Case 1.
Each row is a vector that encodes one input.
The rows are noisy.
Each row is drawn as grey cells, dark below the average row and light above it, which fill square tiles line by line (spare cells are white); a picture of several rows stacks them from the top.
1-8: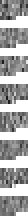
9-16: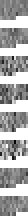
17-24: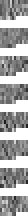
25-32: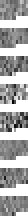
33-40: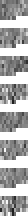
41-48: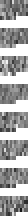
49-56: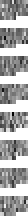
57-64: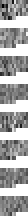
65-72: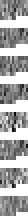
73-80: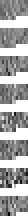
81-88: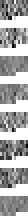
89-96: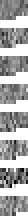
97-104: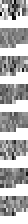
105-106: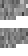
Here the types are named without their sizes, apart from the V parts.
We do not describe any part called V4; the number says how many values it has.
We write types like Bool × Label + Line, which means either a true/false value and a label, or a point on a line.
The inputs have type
Bool × V4 + Line.
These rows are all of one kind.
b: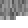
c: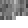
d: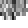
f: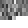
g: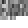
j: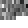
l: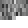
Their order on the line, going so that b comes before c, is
f, b, d, j, l, g, c.
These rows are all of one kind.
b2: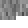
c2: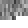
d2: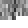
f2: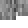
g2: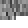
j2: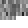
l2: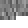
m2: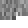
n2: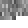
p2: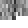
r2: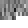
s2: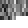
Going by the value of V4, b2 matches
c2, j2 and p2.
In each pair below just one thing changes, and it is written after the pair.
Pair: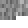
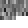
the value of V4
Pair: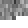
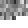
the value of V4
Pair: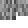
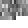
the true/false value
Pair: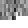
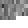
the value of V4
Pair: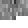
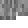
the true/false value
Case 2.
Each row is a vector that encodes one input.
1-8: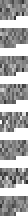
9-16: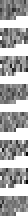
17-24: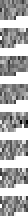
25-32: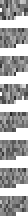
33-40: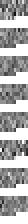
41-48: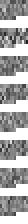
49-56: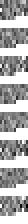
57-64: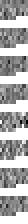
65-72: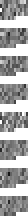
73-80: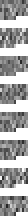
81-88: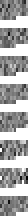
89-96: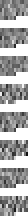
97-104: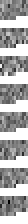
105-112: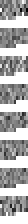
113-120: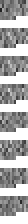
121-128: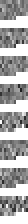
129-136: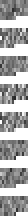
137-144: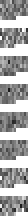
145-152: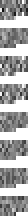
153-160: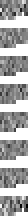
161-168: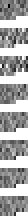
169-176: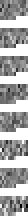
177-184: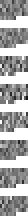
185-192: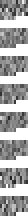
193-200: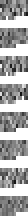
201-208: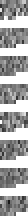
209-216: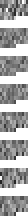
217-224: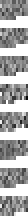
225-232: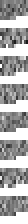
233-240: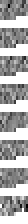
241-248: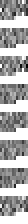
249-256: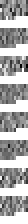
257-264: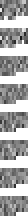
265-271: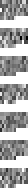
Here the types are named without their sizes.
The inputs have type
(Circle + Unit) × Line + Tree.
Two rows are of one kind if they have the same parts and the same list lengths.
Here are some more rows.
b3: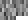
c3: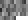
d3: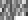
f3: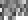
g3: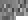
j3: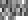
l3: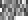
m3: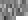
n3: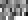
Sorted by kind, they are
b3
c3, g3, m3
d3, f3, j3, l3, n3

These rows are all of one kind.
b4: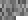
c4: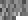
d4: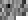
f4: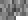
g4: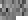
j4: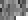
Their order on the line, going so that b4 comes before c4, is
j4, g4, b4, f4, c4, d4.
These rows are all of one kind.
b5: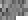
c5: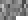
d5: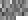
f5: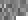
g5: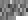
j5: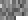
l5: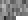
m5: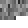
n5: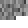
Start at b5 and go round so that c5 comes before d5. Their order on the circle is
b5, f5, c5, l5, m5, g5, n5, j5, d5.
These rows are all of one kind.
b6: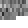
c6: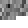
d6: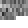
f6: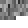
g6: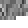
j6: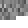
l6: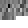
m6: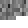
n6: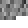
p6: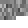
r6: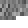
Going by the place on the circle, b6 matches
d6 and j6.
